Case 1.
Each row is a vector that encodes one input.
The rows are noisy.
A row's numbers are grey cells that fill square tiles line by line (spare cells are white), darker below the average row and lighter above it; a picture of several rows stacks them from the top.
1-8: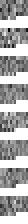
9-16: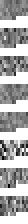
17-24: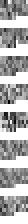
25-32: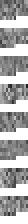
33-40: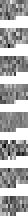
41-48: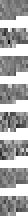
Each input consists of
a node of a 10-node tree.
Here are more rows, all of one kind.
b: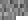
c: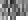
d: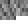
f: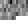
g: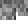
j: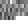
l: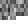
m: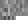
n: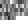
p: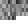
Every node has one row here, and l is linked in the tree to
b.
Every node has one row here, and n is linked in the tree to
j.
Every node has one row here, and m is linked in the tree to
b and j.
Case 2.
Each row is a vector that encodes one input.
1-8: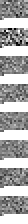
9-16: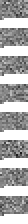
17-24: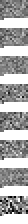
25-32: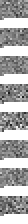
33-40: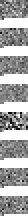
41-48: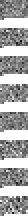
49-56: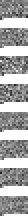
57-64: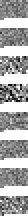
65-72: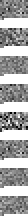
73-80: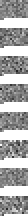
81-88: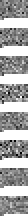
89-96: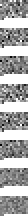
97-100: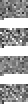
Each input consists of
a point on a 7-point line.
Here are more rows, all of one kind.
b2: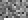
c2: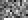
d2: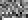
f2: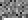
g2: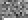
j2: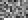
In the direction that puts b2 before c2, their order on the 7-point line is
b2, c2, j2, g2, d2, f2.
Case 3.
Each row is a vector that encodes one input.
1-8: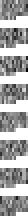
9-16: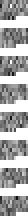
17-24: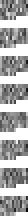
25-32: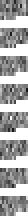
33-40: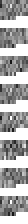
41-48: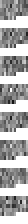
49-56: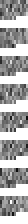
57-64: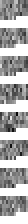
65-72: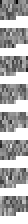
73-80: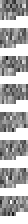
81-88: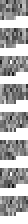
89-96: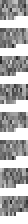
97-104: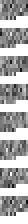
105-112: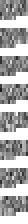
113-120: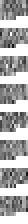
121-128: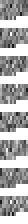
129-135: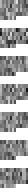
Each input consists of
a point on a 9-point circle.
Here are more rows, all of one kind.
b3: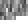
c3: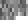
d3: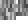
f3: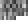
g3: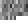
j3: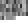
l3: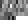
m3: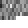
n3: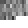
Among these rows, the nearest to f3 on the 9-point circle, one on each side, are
g3 and j3.
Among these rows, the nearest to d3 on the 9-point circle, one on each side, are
b3 and g3.
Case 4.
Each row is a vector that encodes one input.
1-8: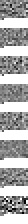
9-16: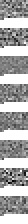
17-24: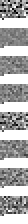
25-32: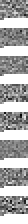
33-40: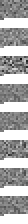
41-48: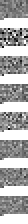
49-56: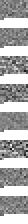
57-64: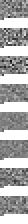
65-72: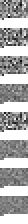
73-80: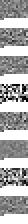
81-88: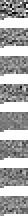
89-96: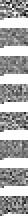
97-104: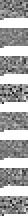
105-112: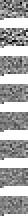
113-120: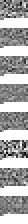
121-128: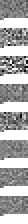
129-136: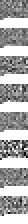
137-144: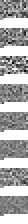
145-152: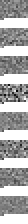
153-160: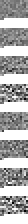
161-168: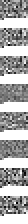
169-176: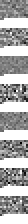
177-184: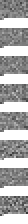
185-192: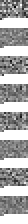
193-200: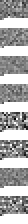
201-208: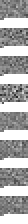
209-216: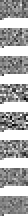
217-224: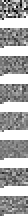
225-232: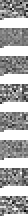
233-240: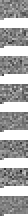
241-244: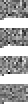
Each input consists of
a point on a 5-point line.
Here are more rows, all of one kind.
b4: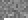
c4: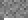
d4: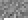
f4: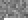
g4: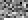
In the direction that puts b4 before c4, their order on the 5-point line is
g4, b4, c4, f4, d4.
